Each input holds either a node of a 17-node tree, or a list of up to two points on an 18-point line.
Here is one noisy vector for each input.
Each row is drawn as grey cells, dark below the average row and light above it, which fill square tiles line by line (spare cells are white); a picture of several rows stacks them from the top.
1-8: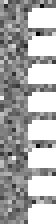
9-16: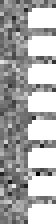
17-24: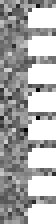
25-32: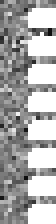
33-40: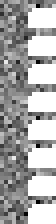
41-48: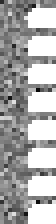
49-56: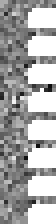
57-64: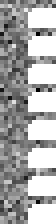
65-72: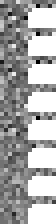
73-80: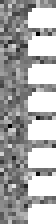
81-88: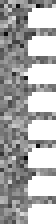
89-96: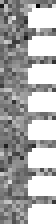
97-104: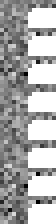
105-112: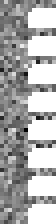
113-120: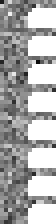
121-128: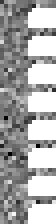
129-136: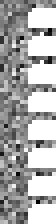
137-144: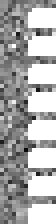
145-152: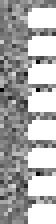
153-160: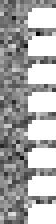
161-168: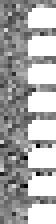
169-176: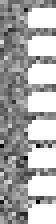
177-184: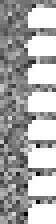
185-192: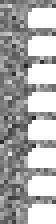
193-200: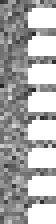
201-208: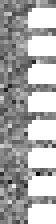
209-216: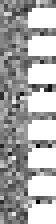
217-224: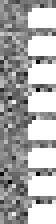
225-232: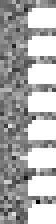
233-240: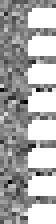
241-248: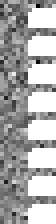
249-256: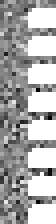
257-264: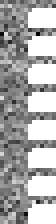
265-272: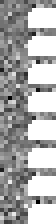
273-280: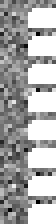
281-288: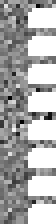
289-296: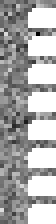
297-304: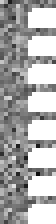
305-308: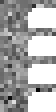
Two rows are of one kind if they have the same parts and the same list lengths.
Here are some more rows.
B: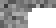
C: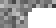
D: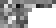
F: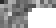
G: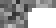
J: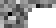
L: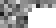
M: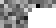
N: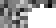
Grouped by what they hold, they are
B, C
D, J, L, M
F, G
N

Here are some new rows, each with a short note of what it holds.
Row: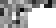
the empty list
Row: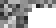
a node of a 17-node tree
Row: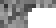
a list of one item
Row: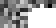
the empty list
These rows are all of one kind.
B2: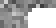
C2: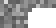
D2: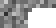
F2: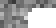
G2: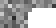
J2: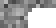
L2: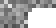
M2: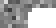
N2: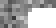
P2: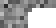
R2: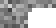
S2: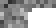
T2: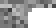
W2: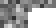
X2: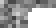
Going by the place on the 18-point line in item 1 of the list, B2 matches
F2, J2, P2 and S2.
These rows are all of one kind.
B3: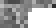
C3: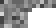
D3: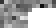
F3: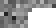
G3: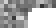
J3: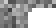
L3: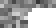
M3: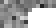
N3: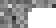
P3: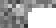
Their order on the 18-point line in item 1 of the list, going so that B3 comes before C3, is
B3, P3, N3, J3, F3, C3, L3, M3, D3, G3.
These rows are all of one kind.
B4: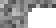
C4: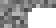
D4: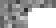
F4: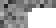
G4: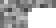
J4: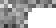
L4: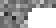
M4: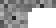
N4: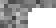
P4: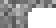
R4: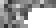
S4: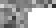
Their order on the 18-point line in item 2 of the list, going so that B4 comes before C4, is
P4, J4, G4, B4, C4, R4, D4, N4, S4, L4, F4, M4.
